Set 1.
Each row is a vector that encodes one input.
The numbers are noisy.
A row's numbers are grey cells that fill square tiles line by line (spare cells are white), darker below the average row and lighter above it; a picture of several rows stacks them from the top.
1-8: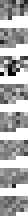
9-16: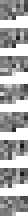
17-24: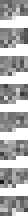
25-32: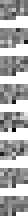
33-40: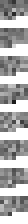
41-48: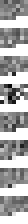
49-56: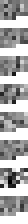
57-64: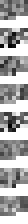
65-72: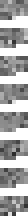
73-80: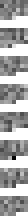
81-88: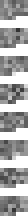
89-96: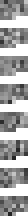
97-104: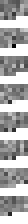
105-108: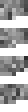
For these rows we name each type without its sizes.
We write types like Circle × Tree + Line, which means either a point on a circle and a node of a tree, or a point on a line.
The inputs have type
Bool × Bool × Bool × Bool × Bool + Unit.
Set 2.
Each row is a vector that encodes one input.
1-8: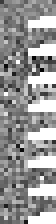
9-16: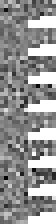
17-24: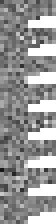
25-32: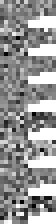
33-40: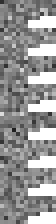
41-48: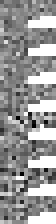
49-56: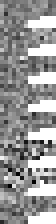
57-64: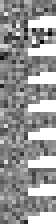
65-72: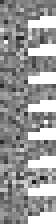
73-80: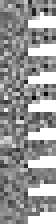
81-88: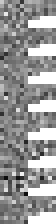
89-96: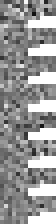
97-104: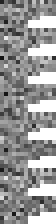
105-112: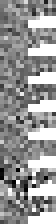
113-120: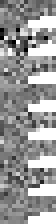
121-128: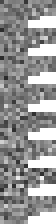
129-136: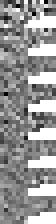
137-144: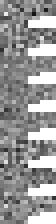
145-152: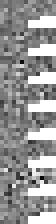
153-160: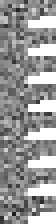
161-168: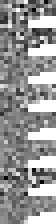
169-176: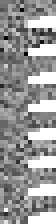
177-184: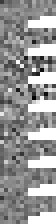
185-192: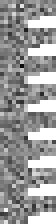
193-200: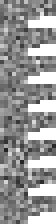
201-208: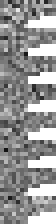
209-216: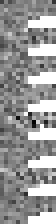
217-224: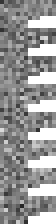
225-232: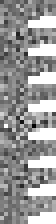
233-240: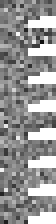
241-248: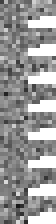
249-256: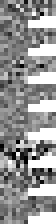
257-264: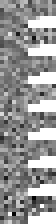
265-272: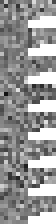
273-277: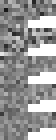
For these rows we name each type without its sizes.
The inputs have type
Tree + Unit.
